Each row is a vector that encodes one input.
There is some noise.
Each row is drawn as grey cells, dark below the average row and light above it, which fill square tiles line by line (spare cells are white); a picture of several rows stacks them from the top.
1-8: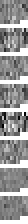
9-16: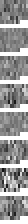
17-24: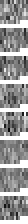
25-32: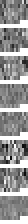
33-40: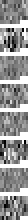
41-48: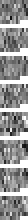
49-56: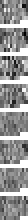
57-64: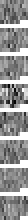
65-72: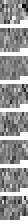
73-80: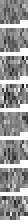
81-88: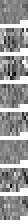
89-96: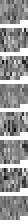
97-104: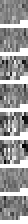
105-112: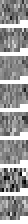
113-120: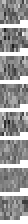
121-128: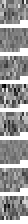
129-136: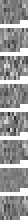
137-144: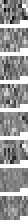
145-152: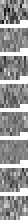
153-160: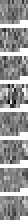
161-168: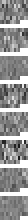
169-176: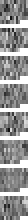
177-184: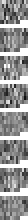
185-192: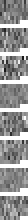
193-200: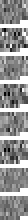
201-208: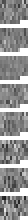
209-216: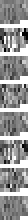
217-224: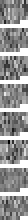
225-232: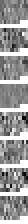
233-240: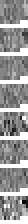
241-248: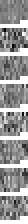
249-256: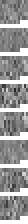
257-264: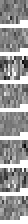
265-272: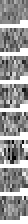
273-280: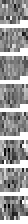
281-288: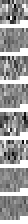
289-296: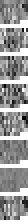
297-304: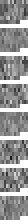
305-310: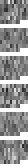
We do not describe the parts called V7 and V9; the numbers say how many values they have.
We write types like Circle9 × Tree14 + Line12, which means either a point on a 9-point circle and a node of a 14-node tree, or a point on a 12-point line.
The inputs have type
Bool × (Tree10 + Unit) × V9 + V7.
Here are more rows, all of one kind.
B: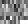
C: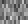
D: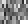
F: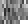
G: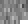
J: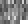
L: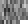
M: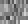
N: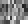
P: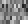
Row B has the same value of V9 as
C and L.
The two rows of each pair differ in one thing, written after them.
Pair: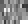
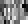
the true/false value
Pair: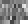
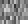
the true/false value
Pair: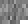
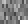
the true/false value
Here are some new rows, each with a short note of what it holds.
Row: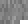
a true/false value and a value of V9
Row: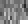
a value of V7
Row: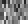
a value of V7
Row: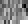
a value of V7
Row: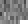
a value of V7
